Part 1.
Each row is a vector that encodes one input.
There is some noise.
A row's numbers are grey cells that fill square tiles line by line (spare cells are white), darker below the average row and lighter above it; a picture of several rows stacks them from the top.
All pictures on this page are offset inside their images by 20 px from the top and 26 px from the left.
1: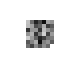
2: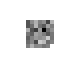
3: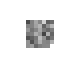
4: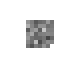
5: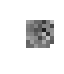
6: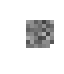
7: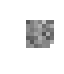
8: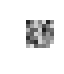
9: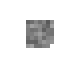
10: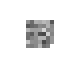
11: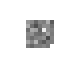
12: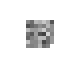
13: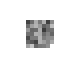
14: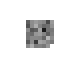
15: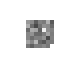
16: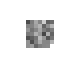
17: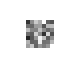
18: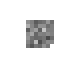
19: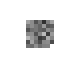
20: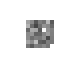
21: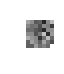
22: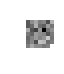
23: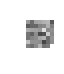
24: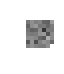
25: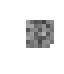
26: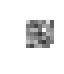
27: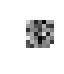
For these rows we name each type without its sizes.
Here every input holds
a point on a line.
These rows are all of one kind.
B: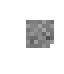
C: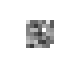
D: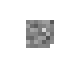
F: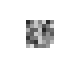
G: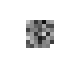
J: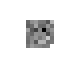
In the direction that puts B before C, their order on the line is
J, G, F, B, D, C.
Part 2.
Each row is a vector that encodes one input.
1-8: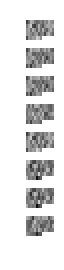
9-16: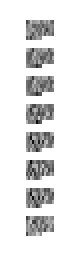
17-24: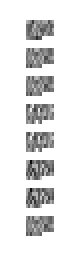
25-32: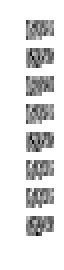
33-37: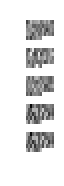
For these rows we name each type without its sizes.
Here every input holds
a point on a line.
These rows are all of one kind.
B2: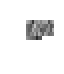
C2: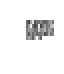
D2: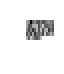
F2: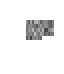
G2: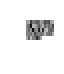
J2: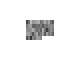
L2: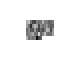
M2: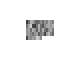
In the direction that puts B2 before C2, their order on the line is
D2, G2, L2, B2, F2, J2, M2, C2.
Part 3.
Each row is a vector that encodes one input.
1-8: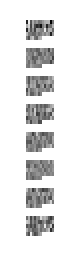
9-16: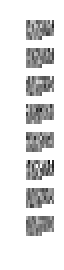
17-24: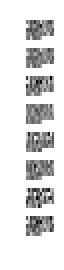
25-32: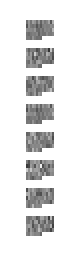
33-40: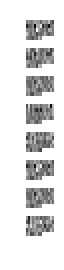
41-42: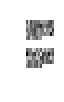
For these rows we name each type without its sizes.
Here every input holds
a point on a line.
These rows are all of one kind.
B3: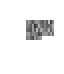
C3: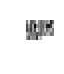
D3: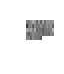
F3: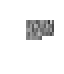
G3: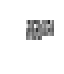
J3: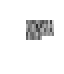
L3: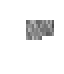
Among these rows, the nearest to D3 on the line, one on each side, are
J3 and L3.
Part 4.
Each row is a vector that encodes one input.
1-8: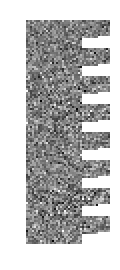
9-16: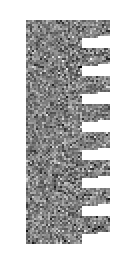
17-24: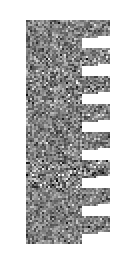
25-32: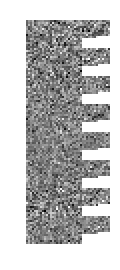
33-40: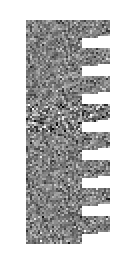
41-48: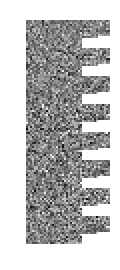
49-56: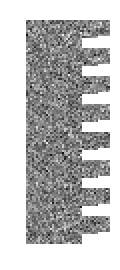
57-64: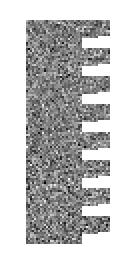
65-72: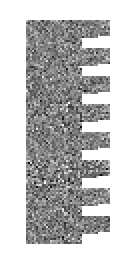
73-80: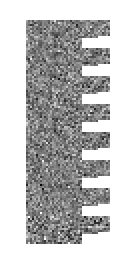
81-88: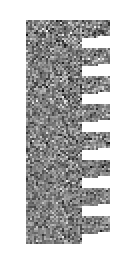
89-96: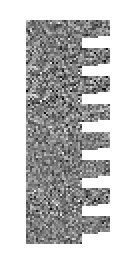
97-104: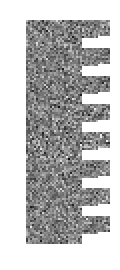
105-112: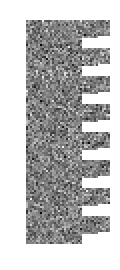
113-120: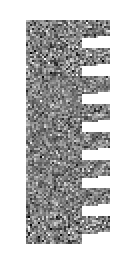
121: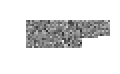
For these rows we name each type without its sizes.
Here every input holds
four true/false values.
